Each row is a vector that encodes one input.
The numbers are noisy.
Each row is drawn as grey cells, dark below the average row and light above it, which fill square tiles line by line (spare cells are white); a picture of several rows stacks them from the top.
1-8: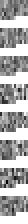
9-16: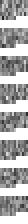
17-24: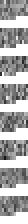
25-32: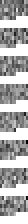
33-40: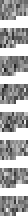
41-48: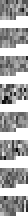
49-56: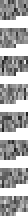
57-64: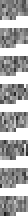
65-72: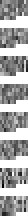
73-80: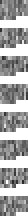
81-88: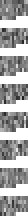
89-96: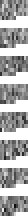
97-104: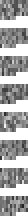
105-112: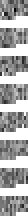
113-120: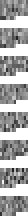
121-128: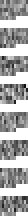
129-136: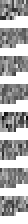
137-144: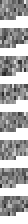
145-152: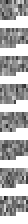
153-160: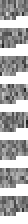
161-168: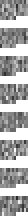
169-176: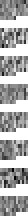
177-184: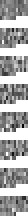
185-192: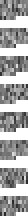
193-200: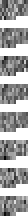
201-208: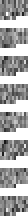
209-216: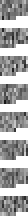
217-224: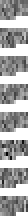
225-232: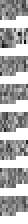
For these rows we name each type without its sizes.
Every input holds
a label.
